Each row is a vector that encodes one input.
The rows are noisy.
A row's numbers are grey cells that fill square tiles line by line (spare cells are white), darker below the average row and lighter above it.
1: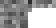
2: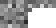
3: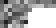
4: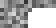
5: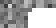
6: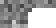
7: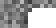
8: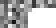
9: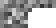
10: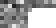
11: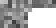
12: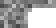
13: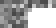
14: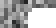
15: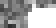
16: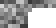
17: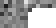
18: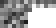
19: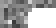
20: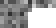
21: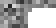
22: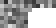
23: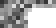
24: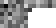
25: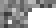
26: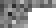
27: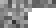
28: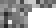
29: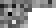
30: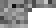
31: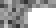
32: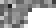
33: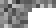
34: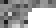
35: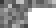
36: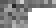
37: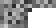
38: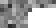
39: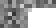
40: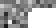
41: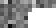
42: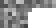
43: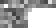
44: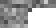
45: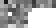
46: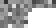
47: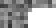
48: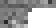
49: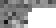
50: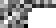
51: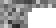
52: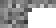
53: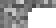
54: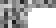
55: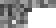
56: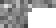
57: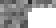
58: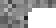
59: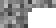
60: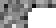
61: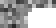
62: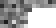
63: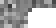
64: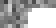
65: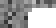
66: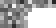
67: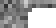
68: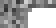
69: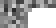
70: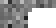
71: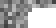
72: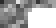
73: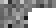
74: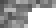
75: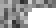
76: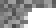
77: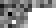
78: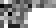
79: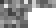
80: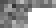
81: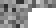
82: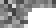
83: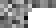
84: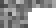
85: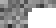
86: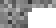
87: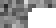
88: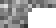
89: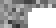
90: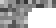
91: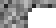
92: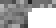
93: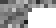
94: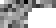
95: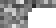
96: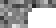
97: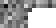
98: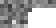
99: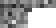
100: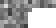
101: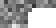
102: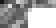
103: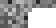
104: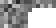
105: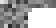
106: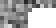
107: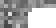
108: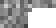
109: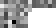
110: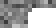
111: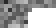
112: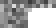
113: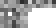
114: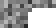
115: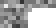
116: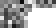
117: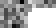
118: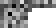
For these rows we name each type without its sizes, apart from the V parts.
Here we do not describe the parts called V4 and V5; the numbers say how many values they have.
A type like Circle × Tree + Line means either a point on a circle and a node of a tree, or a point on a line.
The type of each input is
Bool × (Circle + V5) × V4.
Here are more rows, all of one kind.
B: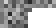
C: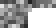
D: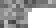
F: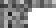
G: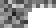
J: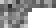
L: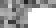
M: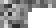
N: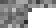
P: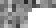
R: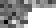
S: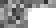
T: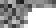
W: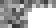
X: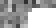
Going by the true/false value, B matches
C, F, N and R.
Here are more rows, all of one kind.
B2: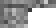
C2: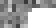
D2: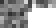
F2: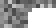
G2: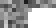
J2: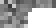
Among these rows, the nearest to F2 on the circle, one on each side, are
D2 and J2.
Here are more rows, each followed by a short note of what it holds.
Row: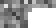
a true/false value, a value of V4 and a value of V5
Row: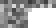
a point on a circle, a true/false value and a value of V4
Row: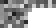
a point on a circle, a true/false value and a value of V4
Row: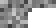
a true/false value, a value of V4 and a value of V5
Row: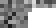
a true/false value, a value of V4 and a value of V5
